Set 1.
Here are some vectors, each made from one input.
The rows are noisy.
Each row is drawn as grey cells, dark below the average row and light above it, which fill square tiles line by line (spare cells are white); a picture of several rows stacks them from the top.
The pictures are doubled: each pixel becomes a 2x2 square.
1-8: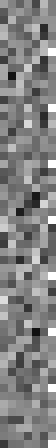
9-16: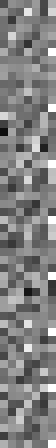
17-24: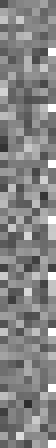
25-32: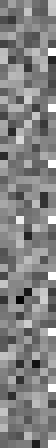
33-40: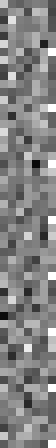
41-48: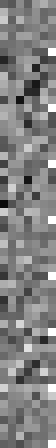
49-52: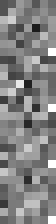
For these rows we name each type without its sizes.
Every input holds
a label and a point on each of two lines.
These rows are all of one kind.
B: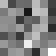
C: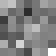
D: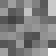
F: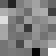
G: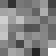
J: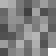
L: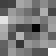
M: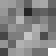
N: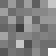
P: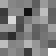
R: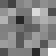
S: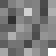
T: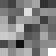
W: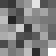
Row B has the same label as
F, R and W.
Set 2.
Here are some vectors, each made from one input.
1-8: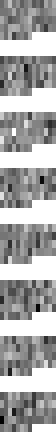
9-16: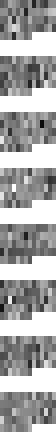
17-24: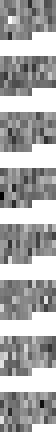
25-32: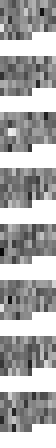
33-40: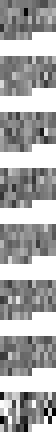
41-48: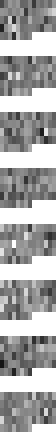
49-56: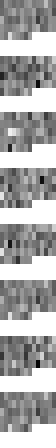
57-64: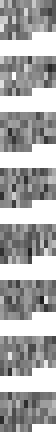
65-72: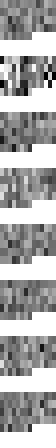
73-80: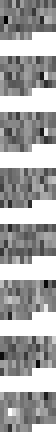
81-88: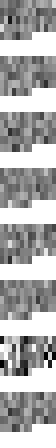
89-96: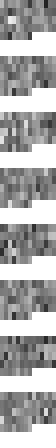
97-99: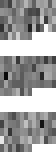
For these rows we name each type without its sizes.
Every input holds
a list of points on a circle.
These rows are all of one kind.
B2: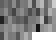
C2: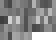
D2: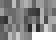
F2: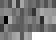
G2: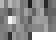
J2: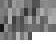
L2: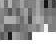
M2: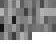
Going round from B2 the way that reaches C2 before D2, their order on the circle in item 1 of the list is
B2, L2, G2, C2, F2, J2, M2, D2.
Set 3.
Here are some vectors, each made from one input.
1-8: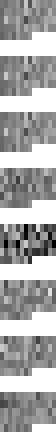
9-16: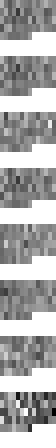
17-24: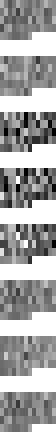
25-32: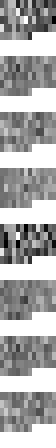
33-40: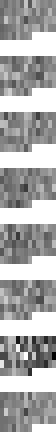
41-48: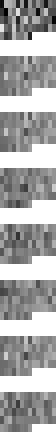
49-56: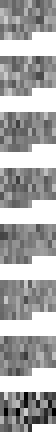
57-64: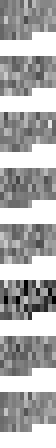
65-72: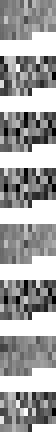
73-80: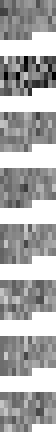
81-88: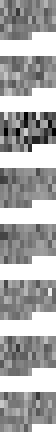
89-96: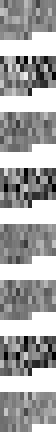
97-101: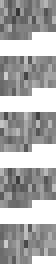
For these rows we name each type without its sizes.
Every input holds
a point on a line and a true/false value.
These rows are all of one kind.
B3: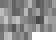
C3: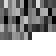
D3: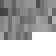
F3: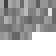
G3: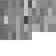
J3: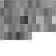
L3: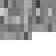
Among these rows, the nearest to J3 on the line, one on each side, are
C3 and D3.
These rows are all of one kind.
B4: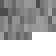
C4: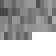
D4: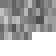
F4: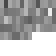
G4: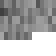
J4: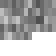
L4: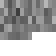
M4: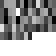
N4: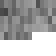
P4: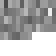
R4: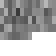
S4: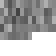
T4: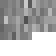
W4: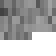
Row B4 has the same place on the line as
C4, G4, N4 and W4.
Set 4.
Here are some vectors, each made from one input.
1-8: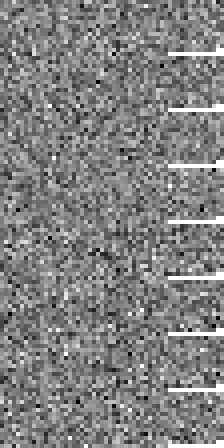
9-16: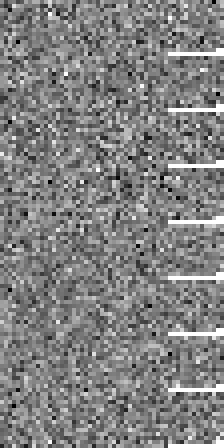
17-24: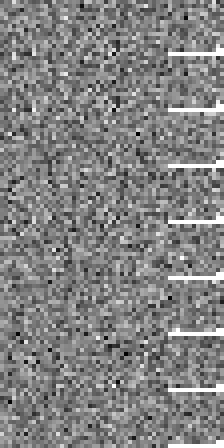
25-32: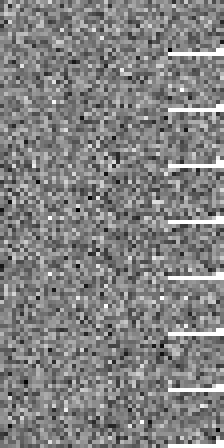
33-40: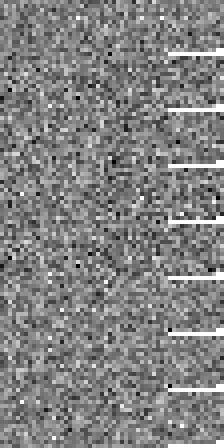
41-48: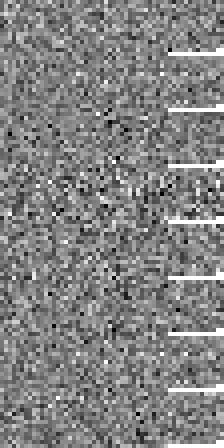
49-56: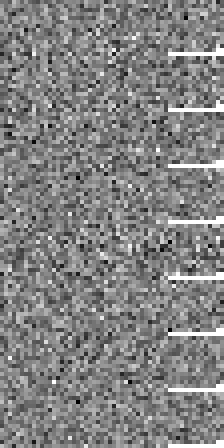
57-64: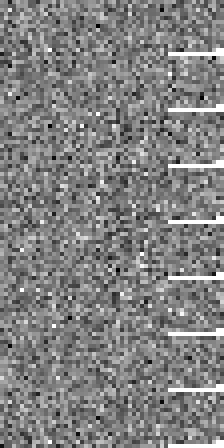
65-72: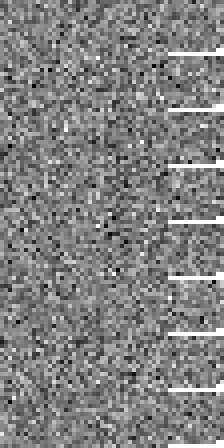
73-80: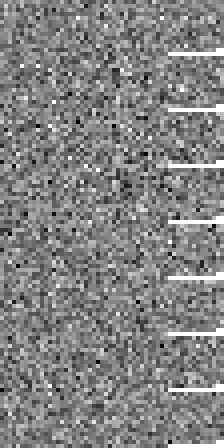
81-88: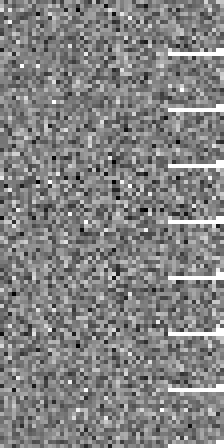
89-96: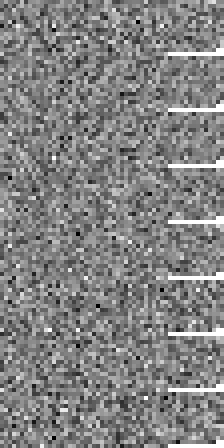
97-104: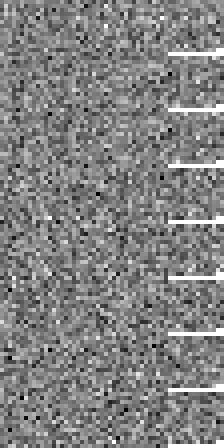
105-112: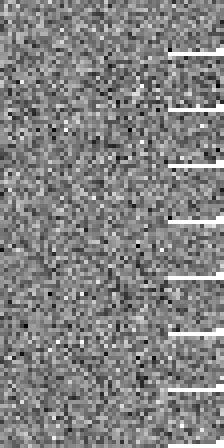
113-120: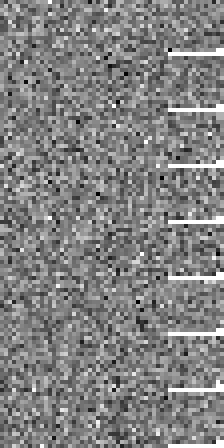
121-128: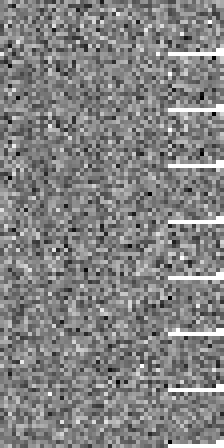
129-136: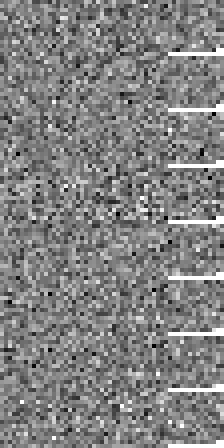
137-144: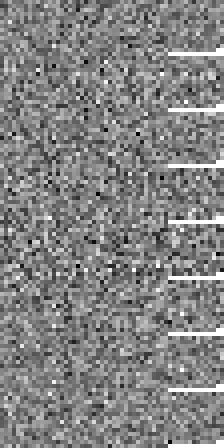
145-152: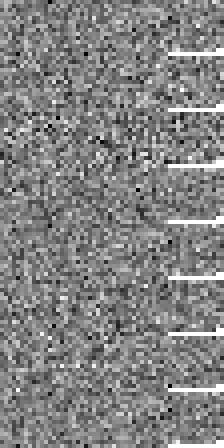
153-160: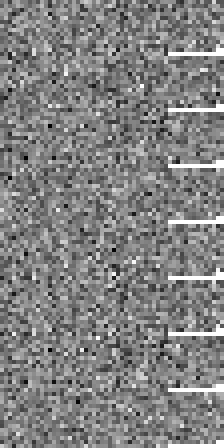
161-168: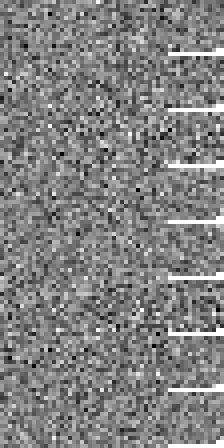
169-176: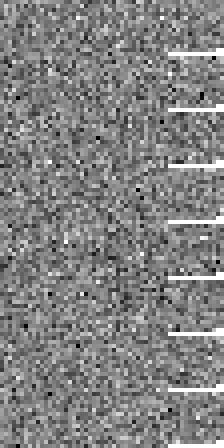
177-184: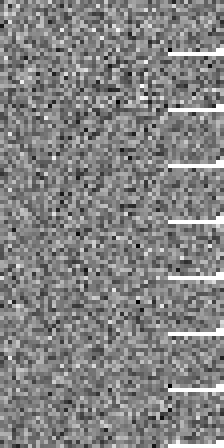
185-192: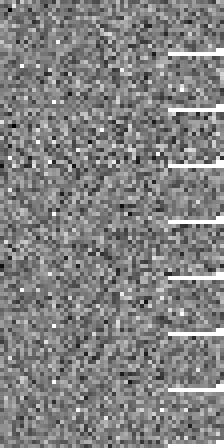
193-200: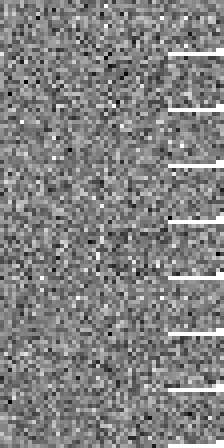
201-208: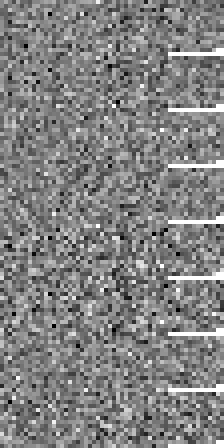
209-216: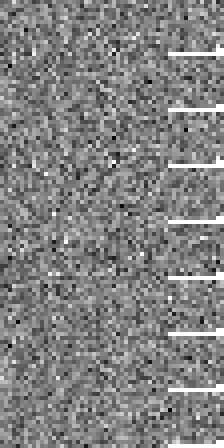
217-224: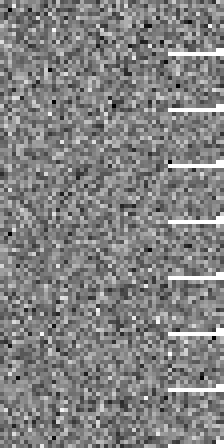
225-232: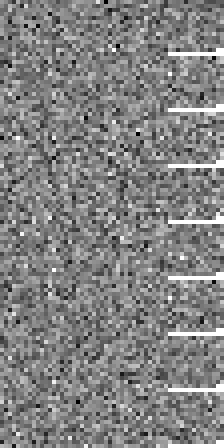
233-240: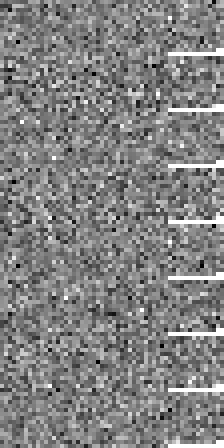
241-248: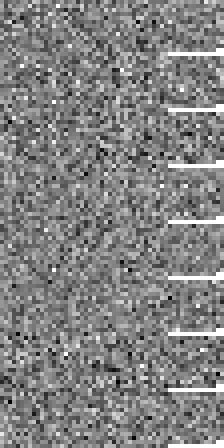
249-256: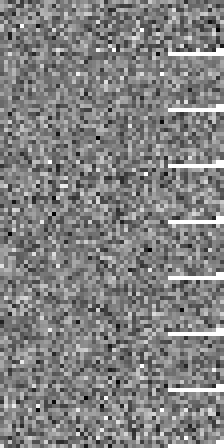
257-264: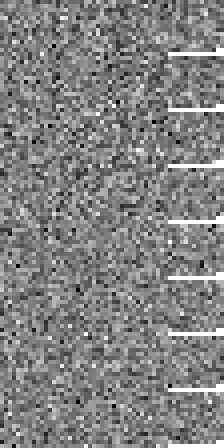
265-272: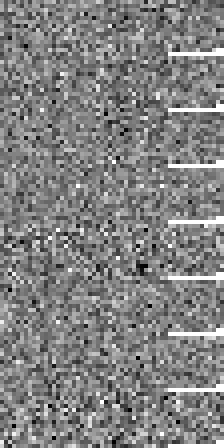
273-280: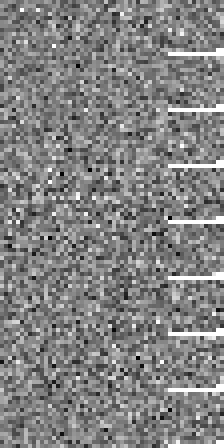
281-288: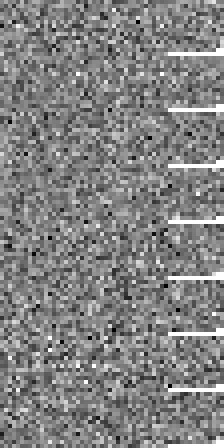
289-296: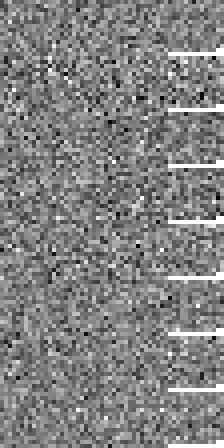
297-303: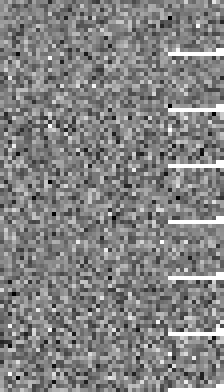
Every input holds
either a point on a 9-point circle, or a point on an 11-point circle.
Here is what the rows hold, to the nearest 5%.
About 60% of them hold a point on a 9-point circle. The rest hold a point on an 11-point circle.
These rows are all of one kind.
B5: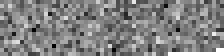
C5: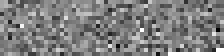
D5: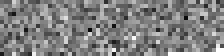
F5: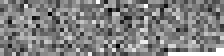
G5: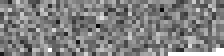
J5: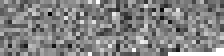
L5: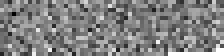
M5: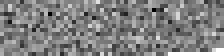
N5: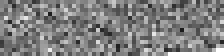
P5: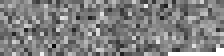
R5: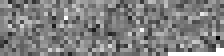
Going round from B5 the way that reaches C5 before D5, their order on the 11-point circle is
B5, M5, J5, F5, C5, R5, N5, G5, L5, D5, P5.
